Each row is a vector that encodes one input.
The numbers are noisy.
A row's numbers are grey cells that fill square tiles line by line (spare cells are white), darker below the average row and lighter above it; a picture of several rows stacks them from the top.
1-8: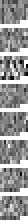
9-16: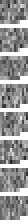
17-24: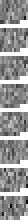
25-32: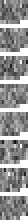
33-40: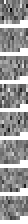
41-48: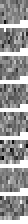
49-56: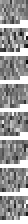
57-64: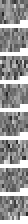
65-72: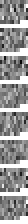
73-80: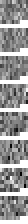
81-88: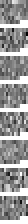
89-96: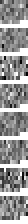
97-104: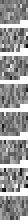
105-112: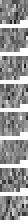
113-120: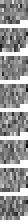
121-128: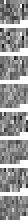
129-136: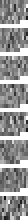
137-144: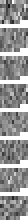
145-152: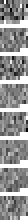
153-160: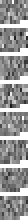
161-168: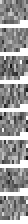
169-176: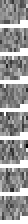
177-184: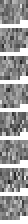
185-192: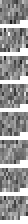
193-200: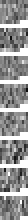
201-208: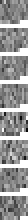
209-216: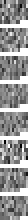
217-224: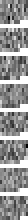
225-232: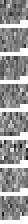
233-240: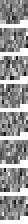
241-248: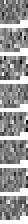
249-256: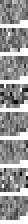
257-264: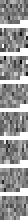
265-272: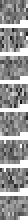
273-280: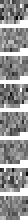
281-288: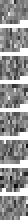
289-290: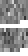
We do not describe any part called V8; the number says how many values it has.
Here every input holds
a point on a 9-point circle and a true/false value, together with a list of up to two values of V8.
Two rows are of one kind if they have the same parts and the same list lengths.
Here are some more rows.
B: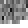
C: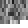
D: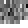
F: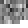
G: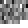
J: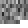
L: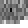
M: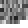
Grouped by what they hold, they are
B, D, F, G, J, L
C
M

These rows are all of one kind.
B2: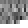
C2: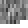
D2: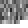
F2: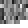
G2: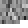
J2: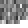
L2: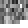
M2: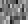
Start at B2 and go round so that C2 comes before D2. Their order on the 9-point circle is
B2, C2, M2, J2, F2, L2, D2, G2.
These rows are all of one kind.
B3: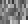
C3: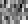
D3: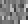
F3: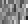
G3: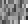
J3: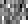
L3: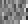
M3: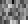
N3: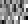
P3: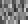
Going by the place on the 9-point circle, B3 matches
F3, G3 and L3.
